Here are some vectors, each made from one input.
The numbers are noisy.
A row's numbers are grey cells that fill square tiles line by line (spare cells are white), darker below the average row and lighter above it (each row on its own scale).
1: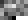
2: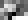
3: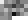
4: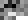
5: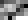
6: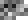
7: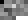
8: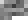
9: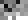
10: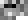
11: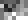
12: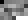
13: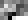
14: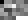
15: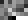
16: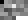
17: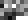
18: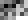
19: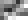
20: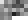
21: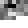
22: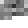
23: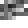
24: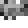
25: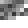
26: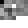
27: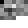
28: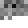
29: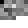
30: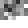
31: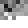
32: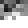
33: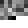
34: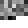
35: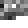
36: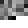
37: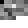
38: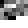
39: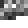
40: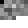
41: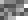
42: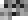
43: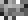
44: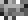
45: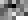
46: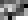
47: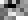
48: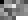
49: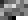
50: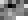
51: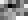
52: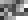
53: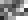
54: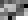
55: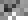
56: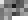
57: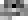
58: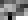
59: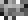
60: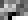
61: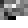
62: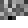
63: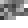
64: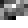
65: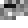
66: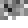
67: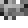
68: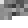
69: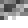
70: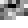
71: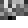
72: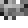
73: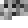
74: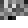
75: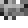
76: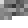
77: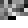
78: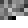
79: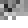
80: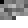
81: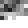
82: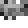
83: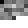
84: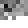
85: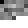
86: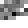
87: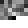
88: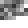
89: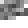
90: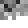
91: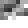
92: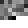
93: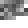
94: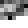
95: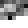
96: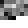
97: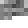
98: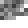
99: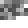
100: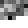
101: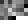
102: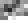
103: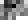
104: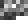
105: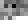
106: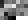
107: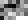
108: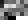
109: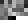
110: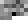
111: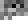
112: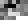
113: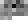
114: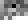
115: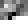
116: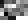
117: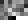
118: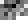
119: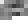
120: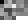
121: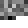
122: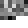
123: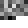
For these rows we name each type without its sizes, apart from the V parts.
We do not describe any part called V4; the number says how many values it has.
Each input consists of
a list of items, each a true/false value and a value of V4.
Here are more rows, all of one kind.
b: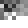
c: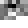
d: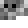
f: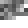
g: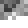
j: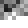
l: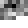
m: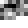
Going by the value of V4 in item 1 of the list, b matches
g and j.
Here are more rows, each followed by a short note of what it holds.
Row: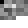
a list of one item
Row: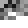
a list of two items
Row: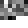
a list of one item
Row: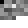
a list of one item
